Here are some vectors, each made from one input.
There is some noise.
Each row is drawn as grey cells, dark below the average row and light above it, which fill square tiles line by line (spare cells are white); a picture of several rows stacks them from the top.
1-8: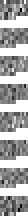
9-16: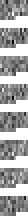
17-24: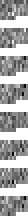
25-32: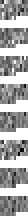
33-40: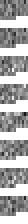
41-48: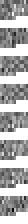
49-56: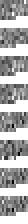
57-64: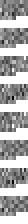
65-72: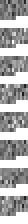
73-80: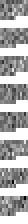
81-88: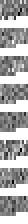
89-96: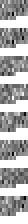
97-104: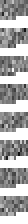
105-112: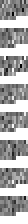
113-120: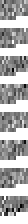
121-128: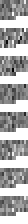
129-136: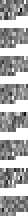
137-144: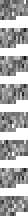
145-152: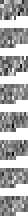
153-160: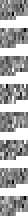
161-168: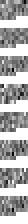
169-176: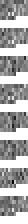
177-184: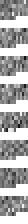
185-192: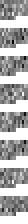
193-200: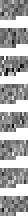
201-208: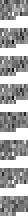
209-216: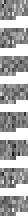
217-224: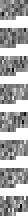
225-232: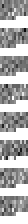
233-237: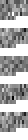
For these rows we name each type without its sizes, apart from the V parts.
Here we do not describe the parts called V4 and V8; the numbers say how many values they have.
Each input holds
a point on a line, a true/false value and a value of V8, together with either a node of a tree, or a value of V4.
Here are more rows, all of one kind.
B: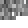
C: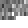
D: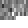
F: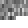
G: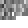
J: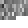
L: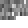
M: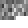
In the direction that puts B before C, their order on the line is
G, B, D, L, M, C, J, F.
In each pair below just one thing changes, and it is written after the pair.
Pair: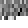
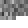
the true/false value
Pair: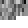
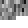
the place on the line
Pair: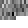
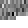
the place on the line
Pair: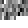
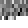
the value of V4
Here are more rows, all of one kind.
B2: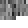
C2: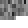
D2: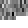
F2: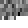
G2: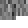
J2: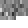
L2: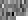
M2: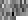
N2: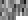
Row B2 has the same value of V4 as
C2, F2 and G2.
